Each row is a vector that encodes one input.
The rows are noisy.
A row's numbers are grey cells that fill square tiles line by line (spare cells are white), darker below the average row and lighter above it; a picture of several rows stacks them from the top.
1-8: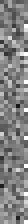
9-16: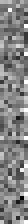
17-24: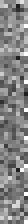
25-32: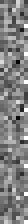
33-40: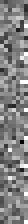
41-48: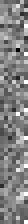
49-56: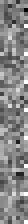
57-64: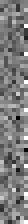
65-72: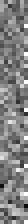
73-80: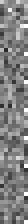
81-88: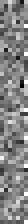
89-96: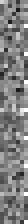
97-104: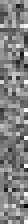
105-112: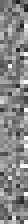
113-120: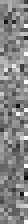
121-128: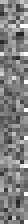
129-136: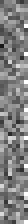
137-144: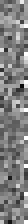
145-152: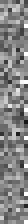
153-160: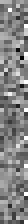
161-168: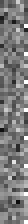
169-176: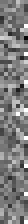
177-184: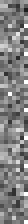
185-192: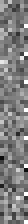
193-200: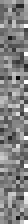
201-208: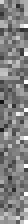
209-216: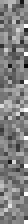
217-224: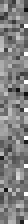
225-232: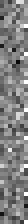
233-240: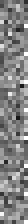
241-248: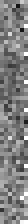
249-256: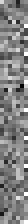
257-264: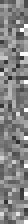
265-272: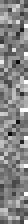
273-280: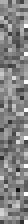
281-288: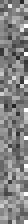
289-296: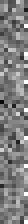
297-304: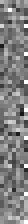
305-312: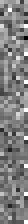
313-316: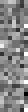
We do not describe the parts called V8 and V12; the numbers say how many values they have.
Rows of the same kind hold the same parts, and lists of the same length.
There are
2 kinds of row.
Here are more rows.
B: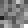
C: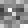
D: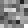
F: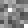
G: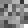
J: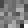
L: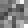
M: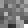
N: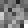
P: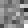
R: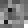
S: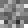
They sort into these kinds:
B, G, J, L, M, N, R
C, D, F, P, S

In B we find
a node of an 11-node tree, a true/false value and a value of V8.
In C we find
a node of an 11-node tree and a value of V12.
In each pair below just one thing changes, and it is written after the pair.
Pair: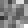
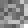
the true/false value
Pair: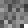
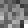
the true/false value
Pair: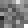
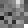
the node of the tree
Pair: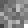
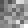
the node of the tree
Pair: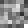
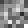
the value of V8
